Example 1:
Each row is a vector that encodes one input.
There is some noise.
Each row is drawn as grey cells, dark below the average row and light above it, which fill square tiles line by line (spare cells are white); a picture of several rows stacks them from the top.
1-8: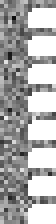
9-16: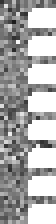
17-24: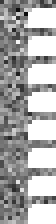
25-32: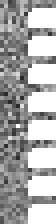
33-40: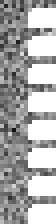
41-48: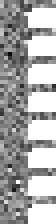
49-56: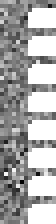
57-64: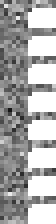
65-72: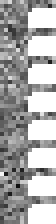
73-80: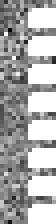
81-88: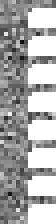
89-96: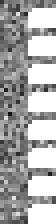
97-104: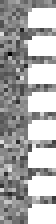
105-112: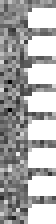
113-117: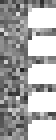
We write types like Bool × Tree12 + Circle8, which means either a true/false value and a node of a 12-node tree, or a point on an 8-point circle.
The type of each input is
Line10.
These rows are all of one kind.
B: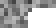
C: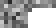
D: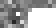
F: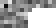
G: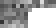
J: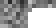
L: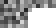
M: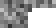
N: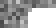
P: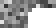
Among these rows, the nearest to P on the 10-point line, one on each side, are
F and M.
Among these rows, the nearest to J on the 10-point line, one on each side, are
G and M.
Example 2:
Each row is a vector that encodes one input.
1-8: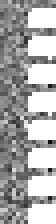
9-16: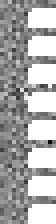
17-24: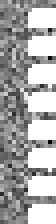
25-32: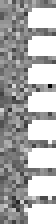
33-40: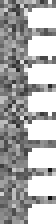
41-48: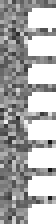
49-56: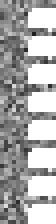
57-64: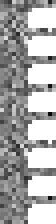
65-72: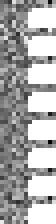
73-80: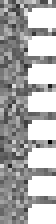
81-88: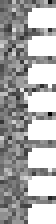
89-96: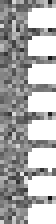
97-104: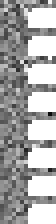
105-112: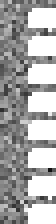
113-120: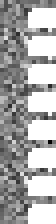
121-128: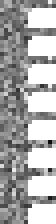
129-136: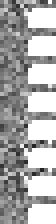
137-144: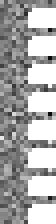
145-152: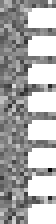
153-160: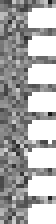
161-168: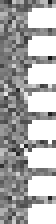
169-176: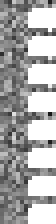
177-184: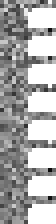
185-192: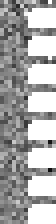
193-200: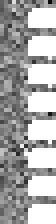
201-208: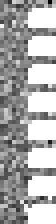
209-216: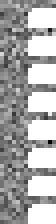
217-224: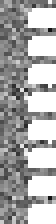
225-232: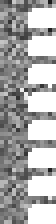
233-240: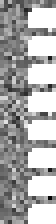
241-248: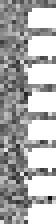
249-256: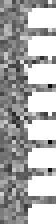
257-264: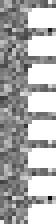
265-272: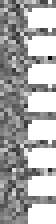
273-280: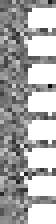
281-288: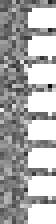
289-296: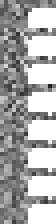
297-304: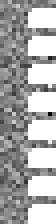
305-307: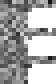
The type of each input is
Line6.
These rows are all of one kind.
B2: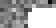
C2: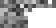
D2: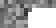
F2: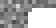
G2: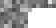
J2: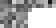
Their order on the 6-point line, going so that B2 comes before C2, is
J2, B2, D2, F2, G2, C2.
